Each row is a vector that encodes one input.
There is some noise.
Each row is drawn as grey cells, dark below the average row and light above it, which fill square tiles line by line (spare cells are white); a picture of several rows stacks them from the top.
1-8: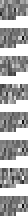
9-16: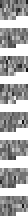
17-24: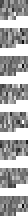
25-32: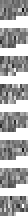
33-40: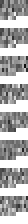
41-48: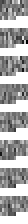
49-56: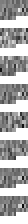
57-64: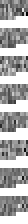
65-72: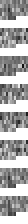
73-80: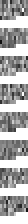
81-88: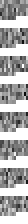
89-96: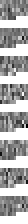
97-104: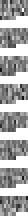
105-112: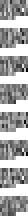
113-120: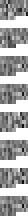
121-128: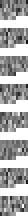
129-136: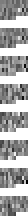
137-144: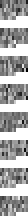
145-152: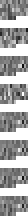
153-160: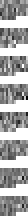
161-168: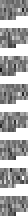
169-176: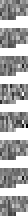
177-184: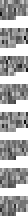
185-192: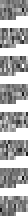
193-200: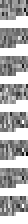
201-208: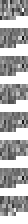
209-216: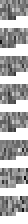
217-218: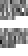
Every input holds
either a point on a 10-point circle, or a point on an 11-point line.
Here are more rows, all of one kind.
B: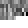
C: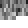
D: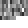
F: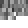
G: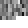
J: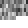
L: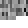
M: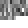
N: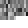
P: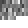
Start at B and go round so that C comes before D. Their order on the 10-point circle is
B, N, L, J, C, F, P, G, D, M.
